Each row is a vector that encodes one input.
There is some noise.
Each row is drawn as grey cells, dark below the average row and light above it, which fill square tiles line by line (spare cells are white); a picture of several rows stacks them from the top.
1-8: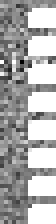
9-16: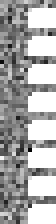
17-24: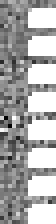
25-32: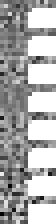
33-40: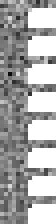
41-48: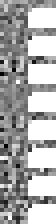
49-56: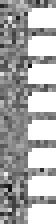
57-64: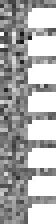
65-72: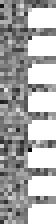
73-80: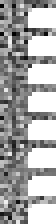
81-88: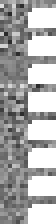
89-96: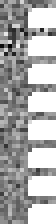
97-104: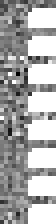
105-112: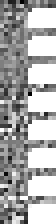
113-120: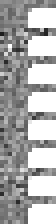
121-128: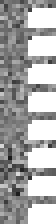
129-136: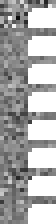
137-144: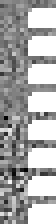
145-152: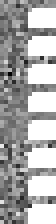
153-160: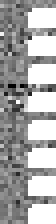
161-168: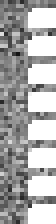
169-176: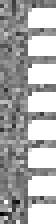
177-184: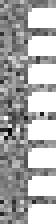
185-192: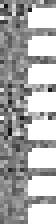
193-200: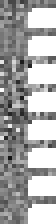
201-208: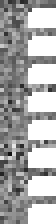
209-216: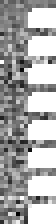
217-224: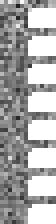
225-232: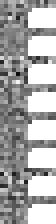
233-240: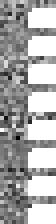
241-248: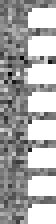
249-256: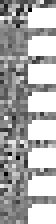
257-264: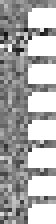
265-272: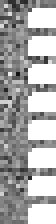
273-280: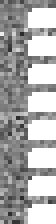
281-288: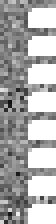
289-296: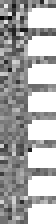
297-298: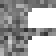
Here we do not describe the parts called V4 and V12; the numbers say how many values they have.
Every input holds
either a point on an 8-point circle and three true/false values, or a point on an 8-point line, a value of V4 and a value of V12.
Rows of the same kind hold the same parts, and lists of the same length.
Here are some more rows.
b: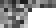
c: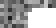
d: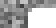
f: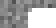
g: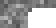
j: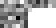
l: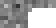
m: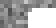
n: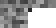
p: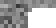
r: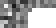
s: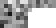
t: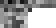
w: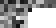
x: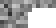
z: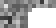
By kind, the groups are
b, c, f, g, m, s, t, w, x
d, j, l, n, p, r, z

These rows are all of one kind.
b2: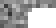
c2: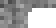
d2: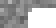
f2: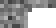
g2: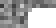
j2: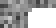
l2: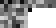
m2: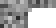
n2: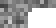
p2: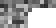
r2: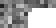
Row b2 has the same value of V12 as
m2 and r2.
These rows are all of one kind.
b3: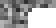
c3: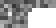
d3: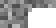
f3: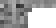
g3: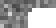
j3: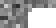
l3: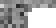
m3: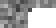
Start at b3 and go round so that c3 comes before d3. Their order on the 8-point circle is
b3, c3, g3, l3, f3, j3, d3, m3.
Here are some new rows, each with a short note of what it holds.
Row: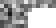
a point on an 8-point line, a value of V4 and a value of V12
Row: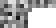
a point on an 8-point circle and three true/false values
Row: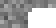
a point on an 8-point circle and three true/false values
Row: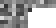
a point on an 8-point circle and three true/false values
